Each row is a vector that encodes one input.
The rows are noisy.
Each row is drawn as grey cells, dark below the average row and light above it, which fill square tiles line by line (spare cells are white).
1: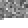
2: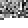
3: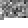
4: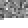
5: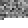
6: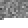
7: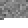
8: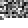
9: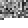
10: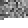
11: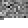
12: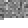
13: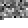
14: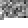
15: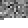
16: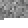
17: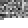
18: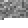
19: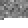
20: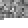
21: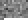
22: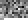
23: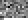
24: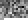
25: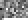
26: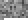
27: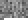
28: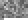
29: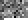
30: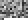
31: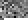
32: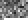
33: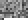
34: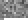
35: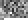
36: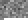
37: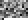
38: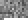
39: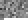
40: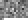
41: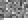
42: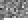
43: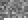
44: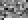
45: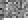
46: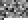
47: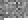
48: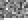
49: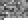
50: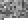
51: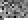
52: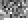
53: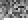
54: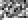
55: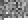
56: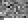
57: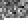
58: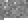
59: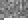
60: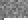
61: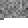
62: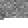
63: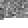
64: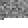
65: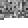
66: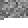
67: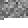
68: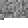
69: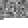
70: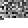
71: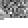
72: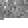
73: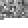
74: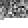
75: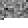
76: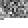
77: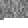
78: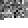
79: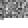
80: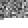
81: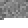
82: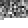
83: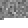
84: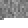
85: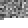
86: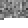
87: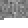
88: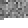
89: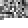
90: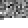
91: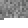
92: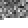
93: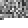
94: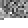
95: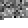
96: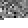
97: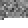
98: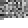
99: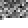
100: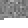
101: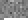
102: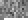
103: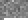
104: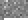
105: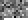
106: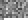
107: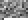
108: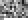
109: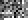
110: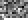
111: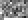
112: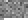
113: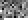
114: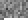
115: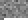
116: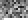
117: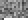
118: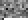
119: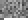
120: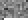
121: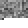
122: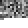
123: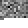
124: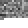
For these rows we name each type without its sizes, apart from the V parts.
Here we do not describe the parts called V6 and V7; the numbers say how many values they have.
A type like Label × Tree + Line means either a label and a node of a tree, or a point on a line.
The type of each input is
Bool × (Line + V6) + V7.
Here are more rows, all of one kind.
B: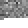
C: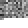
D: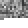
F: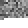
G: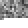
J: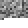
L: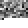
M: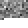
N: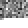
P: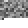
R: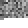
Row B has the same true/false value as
C, D, G and M.
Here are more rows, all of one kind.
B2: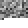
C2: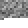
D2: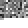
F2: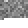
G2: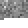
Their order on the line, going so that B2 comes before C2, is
F2, D2, G2, B2, C2.
